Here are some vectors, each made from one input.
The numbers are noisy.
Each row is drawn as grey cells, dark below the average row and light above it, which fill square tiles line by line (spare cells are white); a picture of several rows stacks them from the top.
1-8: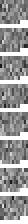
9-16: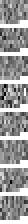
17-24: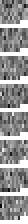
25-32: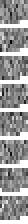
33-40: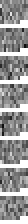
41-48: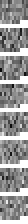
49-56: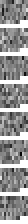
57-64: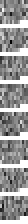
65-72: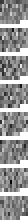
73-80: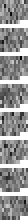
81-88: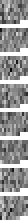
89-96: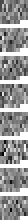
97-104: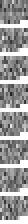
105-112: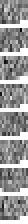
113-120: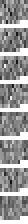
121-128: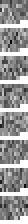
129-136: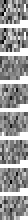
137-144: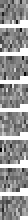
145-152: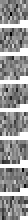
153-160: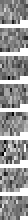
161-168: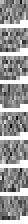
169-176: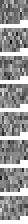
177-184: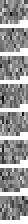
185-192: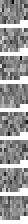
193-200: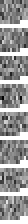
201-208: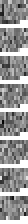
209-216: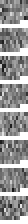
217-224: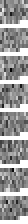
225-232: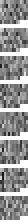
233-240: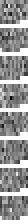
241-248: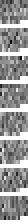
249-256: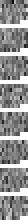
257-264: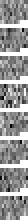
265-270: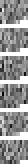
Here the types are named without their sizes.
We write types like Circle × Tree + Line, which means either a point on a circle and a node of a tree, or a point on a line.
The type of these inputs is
List(Line).
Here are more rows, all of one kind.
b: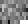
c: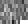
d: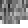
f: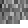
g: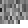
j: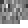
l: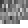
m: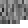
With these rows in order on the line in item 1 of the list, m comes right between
c and d.
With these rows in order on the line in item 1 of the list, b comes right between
f and g.
